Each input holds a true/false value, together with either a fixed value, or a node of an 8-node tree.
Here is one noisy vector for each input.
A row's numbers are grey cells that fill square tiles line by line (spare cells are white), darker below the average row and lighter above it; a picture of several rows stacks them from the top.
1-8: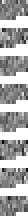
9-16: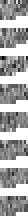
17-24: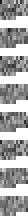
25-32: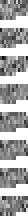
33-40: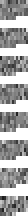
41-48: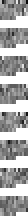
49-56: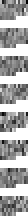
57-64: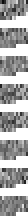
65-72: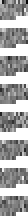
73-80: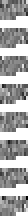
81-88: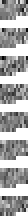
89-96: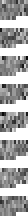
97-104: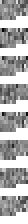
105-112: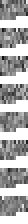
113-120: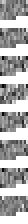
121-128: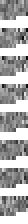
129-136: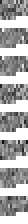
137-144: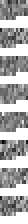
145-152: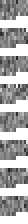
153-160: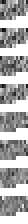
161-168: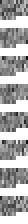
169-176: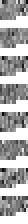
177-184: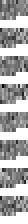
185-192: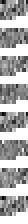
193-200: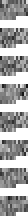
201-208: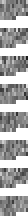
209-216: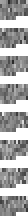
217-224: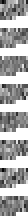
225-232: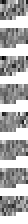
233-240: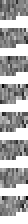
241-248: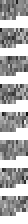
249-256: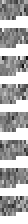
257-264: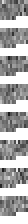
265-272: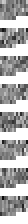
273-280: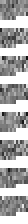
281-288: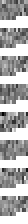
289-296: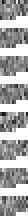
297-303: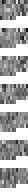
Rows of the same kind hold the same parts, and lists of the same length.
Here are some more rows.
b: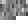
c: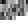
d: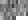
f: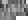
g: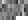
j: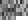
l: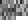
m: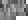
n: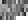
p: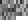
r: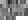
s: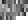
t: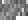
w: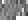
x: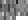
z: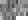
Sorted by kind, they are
b, d, f, g, m, n, r, s, t, w, x, z
c, j, l, p

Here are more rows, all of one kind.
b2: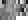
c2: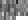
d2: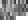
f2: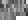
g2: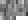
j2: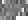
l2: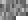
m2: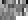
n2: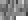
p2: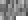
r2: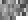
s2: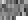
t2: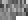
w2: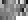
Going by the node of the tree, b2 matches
g2, n2, p2 and w2.
